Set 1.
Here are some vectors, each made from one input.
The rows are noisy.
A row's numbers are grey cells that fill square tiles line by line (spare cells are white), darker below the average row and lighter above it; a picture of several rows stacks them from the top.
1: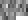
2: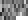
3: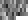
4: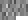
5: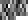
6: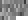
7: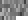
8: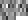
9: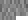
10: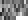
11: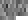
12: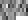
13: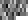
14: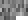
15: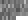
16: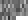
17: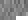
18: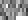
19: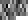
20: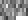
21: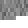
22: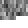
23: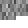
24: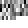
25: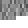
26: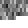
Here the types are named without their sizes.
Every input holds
a point on a line.
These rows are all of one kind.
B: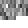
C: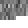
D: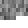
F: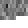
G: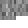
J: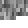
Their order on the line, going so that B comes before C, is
B, D, G, C, F, J.
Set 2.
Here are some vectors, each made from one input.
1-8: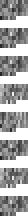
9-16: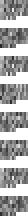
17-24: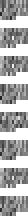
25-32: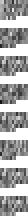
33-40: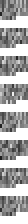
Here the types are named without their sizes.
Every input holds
a label.
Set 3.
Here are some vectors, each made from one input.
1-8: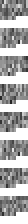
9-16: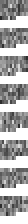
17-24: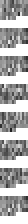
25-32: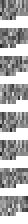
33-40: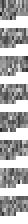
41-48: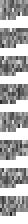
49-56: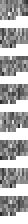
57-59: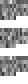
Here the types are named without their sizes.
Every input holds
a label.
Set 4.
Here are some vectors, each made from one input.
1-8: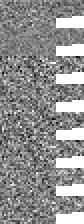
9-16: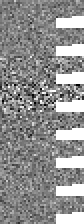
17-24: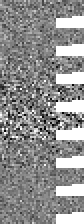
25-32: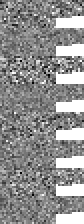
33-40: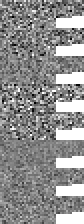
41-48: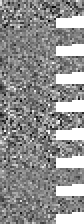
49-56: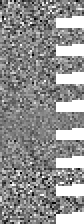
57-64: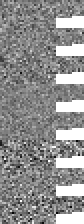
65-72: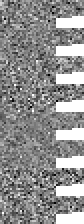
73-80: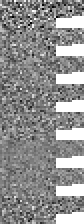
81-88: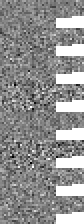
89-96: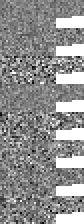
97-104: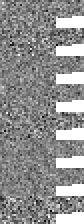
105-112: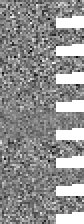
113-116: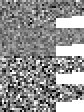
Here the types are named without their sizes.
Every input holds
a node of a tree.
